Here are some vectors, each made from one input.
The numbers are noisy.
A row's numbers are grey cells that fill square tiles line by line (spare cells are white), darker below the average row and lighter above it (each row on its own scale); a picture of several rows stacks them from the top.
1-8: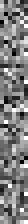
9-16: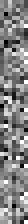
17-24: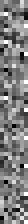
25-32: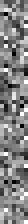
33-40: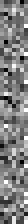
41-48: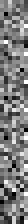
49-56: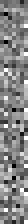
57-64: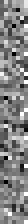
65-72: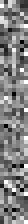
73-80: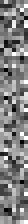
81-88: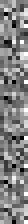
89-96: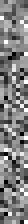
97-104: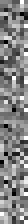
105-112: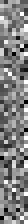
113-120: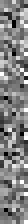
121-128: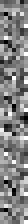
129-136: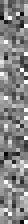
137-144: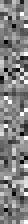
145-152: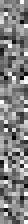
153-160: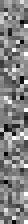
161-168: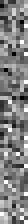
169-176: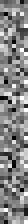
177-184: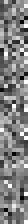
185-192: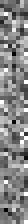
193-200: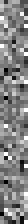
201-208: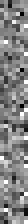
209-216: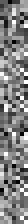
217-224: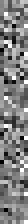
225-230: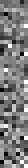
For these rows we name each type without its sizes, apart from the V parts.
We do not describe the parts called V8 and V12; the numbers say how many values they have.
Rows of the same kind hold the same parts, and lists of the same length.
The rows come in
2 kinds.
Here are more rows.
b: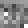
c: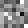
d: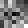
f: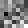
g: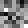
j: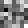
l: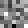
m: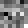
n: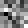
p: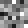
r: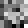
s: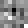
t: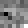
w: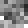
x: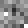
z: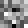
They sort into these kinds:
b, c, j, l, r, s, x, z
d, f, g, m, n, p, t, w

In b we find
a point on a circle, a true/false value and a value of V8.
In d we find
a value of V8 and a value of V12.
